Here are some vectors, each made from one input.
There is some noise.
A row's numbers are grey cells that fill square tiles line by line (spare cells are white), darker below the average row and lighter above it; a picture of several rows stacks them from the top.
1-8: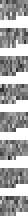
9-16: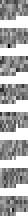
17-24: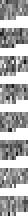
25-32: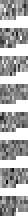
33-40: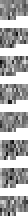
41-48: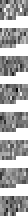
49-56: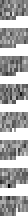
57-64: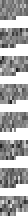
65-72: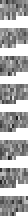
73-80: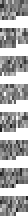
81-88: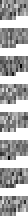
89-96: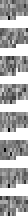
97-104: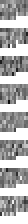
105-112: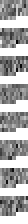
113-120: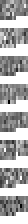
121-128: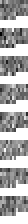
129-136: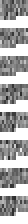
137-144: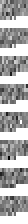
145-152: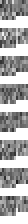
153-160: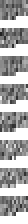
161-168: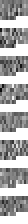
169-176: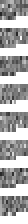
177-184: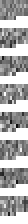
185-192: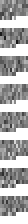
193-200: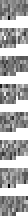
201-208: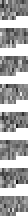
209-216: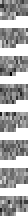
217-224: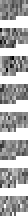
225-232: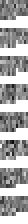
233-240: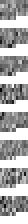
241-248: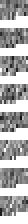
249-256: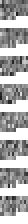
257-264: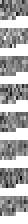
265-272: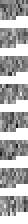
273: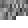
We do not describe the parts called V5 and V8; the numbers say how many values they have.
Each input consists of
a node of a 10-node tree and a value of V5, together with either a point on a 14-point line, or a value of V8.
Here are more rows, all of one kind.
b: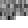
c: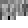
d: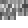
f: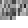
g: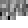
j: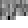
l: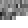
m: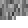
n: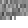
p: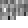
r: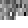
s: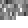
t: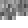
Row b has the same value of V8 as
c, g, j and p.
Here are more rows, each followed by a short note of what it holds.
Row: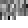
a node of a 10-node tree, a value of V5 and a value of V8
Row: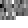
a point on a 14-point line, a node of a 10-node tree and a value of V5
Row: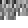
a node of a 10-node tree, a value of V5 and a value of V8
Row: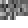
a point on a 14-point line, a node of a 10-node tree and a value of V5
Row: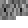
a point on a 14-point line, a node of a 10-node tree and a value of V5
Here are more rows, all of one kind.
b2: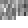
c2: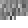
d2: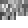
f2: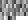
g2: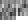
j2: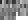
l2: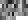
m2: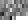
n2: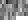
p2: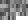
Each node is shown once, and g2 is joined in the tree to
j2, l2 and n2.
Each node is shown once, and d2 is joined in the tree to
c2 and p2.
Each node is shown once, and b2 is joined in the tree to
f2.
